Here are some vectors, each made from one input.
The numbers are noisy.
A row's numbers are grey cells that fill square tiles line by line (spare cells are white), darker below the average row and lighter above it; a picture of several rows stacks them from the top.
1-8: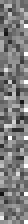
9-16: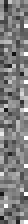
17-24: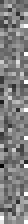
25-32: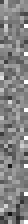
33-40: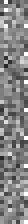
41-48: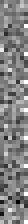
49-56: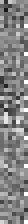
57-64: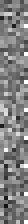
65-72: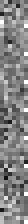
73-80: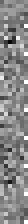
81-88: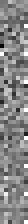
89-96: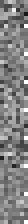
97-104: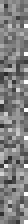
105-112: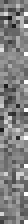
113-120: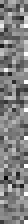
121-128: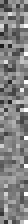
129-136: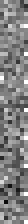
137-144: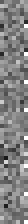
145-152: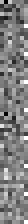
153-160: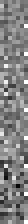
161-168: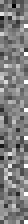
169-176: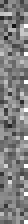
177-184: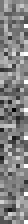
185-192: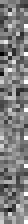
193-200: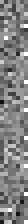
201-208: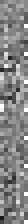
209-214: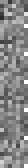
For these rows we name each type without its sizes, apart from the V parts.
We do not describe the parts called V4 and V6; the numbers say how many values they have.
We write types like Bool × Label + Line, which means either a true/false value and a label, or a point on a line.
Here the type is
List(Line) + (Tree + V4) × V6.
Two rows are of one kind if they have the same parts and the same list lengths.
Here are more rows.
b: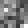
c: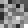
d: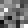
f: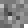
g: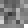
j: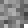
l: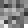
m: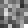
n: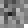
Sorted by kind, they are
b, d
c
f
g, l, n
j
m

